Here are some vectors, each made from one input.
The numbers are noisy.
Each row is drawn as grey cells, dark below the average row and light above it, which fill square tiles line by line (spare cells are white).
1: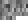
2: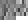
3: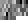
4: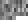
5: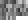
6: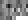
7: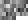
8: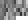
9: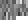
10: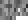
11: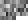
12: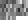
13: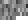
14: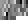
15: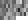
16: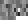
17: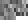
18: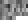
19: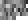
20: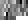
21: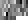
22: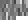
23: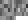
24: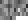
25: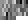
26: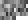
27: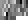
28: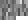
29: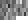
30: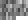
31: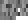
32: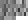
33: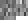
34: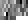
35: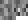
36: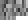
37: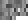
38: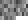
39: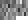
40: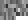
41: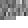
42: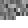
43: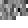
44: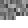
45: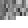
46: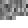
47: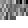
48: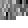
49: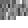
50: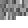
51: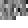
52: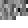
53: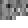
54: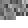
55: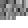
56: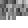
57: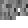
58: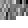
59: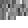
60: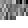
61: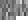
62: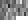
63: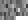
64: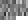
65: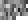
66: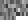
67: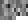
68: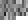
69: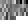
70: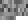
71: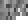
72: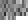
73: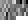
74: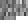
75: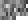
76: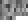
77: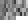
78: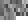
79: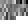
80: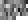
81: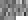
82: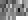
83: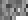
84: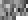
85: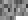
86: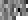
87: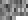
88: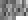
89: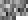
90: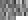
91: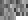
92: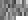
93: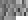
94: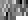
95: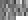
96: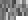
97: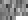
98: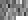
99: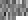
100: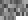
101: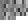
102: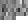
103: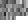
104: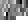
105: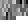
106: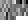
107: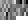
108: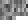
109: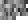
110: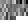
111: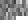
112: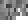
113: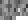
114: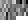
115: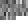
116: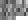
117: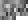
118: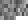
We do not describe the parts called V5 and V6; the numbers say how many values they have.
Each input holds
a true/false value, together with either a point on a 4-point line, or a value of V5 and a value of V6.
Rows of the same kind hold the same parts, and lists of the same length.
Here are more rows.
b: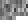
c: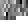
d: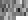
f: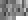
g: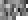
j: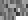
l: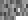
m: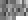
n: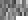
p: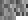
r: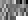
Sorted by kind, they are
b, d, f, j, l, m, n, p
c, g, r

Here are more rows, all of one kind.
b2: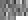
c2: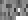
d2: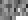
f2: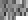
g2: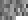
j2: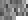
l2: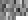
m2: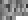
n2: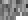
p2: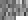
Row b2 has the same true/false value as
f2, l2 and p2.
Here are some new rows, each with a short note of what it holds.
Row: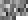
a point on a 4-point line and a true/false value
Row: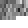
a true/false value, a value of V5 and a value of V6
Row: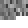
a true/false value, a value of V5 and a value of V6
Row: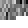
a point on a 4-point line and a true/false value
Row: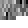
a point on a 4-point line and a true/false value
